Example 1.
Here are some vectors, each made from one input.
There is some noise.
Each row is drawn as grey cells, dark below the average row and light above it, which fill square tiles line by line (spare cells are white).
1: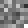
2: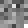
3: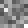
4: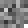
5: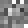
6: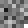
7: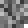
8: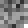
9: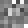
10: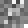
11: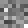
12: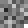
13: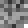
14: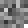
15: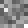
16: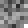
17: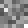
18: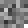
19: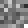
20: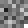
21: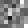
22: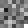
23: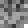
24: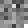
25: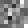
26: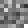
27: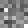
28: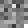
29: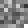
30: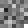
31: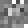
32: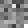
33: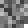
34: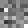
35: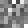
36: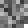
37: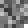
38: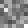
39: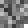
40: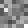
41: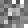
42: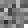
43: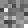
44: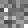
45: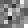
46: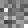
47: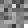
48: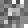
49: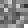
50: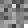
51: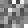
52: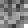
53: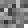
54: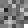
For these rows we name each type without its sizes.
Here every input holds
either a point on a line, or three true/false values.
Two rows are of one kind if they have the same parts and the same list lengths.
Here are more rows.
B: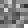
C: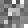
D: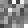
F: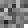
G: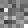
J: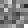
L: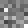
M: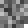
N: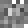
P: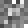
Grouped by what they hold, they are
B, F, G, J, L, M
C, D, N, P

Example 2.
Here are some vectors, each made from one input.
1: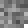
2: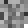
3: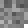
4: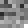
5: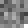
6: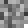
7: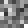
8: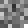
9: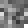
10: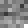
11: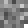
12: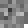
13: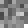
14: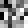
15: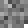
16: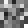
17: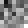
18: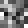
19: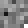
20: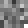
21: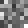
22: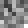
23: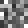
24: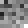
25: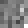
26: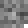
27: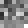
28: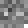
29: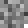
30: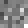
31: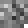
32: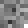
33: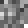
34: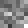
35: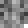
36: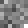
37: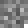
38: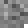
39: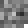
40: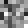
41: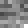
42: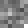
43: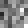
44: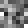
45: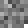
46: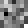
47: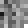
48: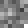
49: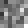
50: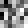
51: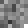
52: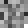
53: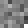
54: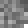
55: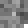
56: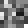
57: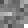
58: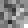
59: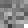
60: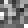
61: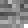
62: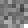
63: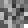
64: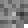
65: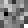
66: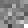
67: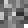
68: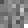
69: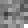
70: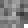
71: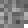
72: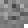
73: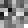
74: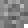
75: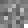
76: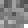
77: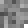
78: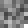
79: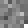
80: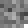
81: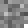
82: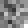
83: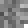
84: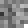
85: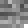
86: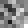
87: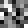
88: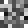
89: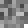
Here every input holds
one of 9 labels and four true/false values.
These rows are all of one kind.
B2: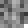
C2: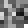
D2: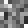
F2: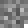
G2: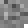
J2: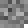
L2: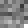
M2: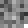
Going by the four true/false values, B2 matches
F2 and L2.
